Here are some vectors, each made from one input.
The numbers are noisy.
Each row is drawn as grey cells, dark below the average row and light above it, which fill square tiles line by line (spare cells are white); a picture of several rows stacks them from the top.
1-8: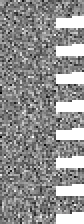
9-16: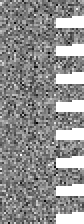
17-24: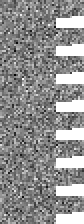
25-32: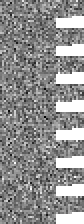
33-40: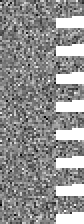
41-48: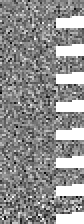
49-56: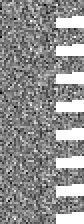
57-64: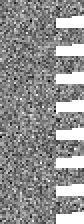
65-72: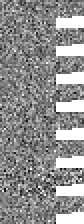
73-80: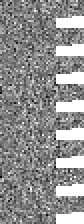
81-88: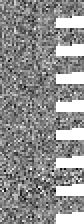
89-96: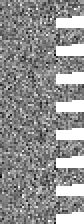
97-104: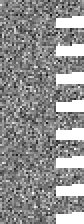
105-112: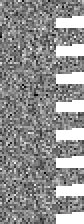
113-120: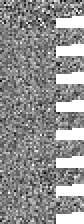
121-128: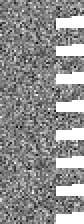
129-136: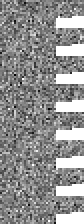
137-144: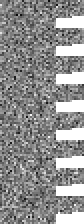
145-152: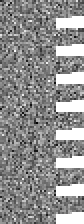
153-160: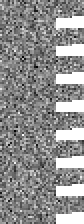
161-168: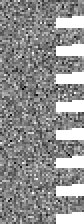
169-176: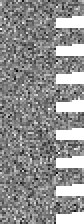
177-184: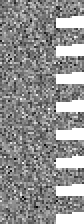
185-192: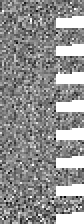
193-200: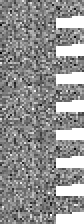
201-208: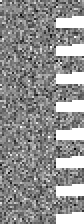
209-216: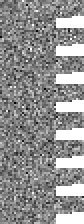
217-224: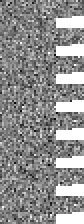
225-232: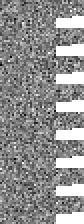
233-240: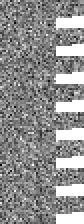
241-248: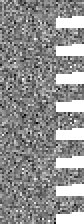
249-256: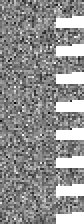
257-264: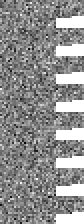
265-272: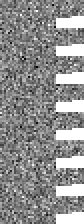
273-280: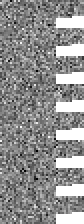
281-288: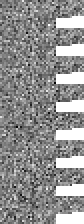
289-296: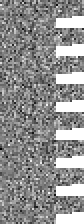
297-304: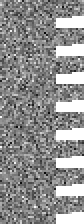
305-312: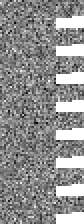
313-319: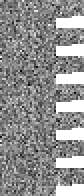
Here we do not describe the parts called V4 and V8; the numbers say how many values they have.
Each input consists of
either a node of an 11-node tree and a value of V8, or a list of up to two items, each a true/false value and a value of V4.
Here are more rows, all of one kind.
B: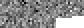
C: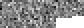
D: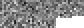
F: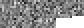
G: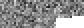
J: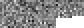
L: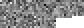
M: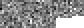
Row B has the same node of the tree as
D and M.
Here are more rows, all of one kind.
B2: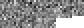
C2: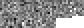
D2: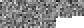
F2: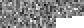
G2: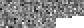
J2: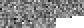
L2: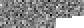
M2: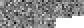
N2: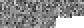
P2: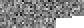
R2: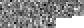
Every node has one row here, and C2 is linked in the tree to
G2.
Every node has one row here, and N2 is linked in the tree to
B2 and J2.
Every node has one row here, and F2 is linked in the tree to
D2.
